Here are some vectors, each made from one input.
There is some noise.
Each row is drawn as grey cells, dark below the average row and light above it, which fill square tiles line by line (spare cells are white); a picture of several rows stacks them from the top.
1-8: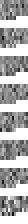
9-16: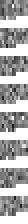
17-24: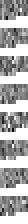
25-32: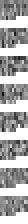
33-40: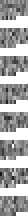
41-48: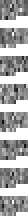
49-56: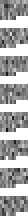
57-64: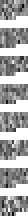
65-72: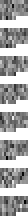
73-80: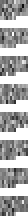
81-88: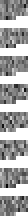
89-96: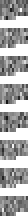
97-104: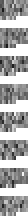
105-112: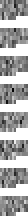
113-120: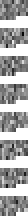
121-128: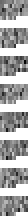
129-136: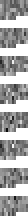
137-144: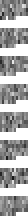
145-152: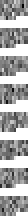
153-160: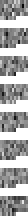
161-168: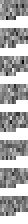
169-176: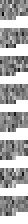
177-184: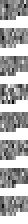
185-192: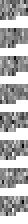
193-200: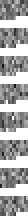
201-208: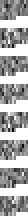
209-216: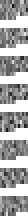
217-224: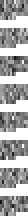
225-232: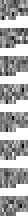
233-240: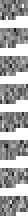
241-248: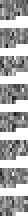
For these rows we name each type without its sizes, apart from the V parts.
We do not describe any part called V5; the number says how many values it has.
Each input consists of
a list of items, each a true/false value and a value of V5.
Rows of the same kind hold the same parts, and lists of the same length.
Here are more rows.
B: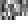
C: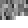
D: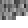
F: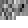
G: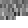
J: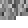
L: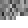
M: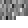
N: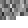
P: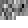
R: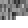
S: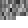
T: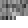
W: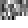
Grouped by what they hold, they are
B, W
C, J, L, M, N, S
D, G, R, T
F, P

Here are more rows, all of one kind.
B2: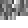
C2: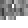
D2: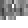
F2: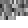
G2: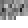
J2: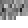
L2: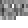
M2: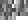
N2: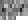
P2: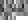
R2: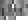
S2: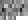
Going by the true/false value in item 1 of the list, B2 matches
F2, M2 and P2.
